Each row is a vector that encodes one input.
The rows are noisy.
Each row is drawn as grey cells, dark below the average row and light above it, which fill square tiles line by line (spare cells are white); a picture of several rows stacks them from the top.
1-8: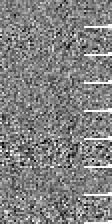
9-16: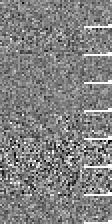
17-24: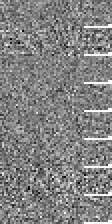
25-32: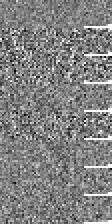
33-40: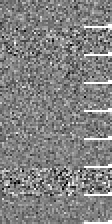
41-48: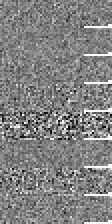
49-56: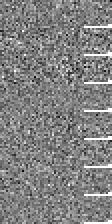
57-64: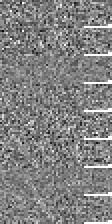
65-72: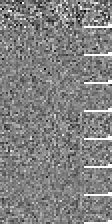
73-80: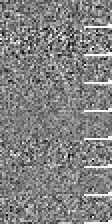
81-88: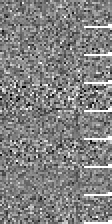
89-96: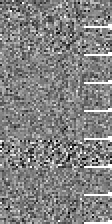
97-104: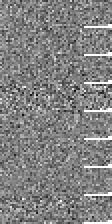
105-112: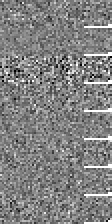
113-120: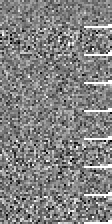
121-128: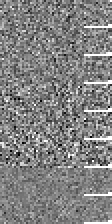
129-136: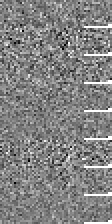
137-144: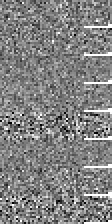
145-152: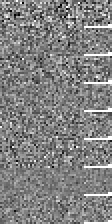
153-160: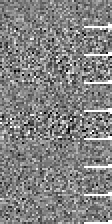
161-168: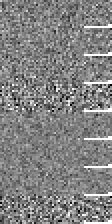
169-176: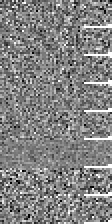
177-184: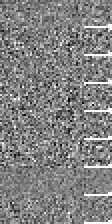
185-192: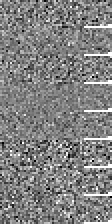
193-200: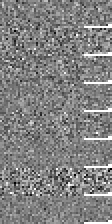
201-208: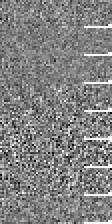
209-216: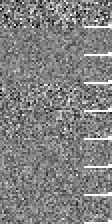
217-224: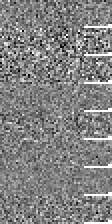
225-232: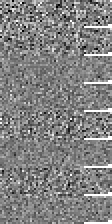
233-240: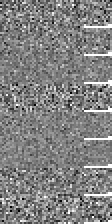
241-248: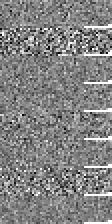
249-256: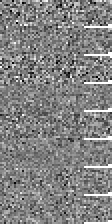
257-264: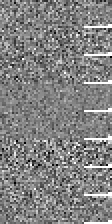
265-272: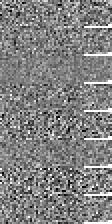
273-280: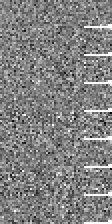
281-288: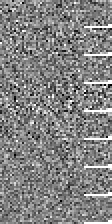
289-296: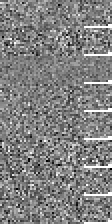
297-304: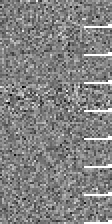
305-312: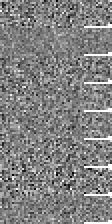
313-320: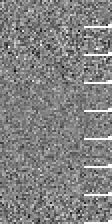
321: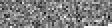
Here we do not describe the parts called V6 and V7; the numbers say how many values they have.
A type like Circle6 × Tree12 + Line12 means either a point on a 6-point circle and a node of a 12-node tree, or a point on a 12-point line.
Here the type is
Bool × V7 + Circle11 + Line12 + V6.
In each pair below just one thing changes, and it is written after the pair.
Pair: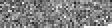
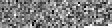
the value of V7
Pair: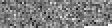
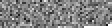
the true/false value
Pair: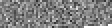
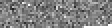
the true/false value
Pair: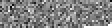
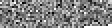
the true/false value
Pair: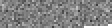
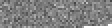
the value of V7
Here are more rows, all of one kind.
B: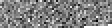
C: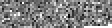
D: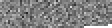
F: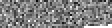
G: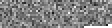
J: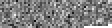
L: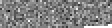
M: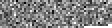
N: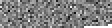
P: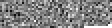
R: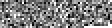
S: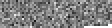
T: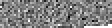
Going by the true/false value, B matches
D and R.
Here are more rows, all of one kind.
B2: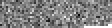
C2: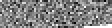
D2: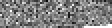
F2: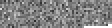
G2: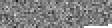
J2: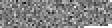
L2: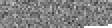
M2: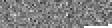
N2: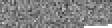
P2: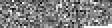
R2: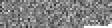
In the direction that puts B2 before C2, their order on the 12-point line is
L2, D2, N2, B2, J2, R2, G2, C2, P2, M2, F2.
